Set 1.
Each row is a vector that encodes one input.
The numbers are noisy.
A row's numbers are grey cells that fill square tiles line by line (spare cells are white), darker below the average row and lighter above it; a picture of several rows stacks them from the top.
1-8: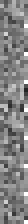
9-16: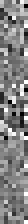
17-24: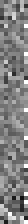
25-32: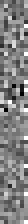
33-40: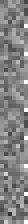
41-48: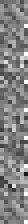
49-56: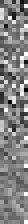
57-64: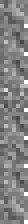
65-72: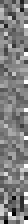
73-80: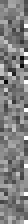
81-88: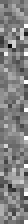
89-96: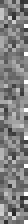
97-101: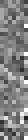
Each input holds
a point on a 6-point line.
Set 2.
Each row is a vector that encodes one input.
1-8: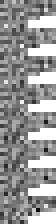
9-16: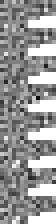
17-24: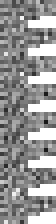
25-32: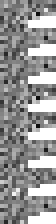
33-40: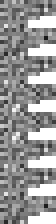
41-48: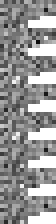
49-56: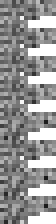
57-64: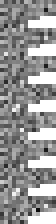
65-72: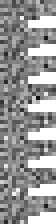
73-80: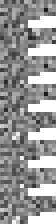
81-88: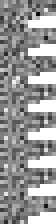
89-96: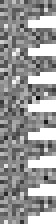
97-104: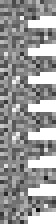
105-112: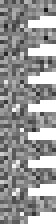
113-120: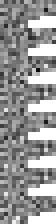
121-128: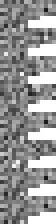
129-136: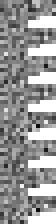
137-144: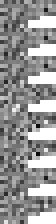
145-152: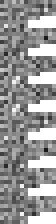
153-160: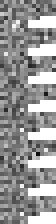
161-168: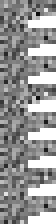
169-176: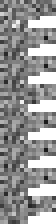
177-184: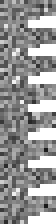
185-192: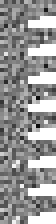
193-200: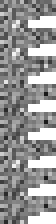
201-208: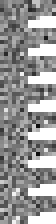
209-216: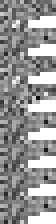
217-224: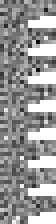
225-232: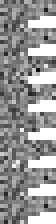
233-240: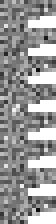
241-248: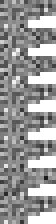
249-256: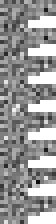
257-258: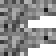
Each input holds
a point on a 6-point line.
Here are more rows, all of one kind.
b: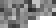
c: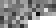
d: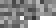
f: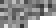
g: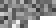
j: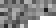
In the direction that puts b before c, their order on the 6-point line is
j, d, b, c, f, g.
